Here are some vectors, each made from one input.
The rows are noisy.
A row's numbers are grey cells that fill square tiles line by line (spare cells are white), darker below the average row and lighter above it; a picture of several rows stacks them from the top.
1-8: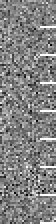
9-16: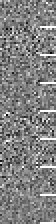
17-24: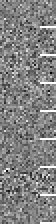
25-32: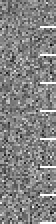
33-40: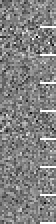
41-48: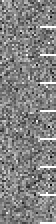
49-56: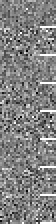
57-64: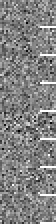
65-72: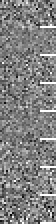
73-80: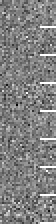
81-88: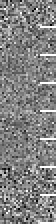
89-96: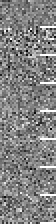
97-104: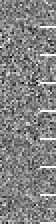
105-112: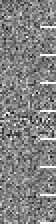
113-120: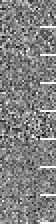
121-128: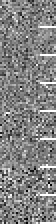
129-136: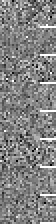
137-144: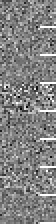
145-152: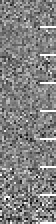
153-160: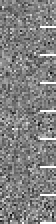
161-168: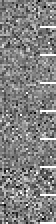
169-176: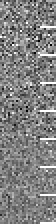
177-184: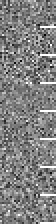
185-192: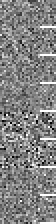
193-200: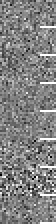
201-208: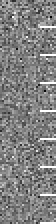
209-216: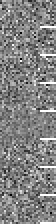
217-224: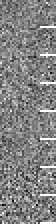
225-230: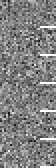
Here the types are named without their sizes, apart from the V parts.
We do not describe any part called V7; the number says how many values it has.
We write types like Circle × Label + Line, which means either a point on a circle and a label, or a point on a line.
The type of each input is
List(Circle) + Tree × V7.
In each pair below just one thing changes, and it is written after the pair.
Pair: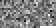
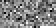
the node of the tree
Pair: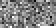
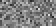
the node of the tree
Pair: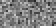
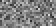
the value of V7
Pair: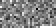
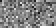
the node of the tree
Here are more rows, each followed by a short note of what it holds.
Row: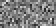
the empty list
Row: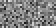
a list of one item
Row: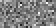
a list of two items
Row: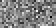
a node of a tree and a value of V7
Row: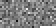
a list of one item
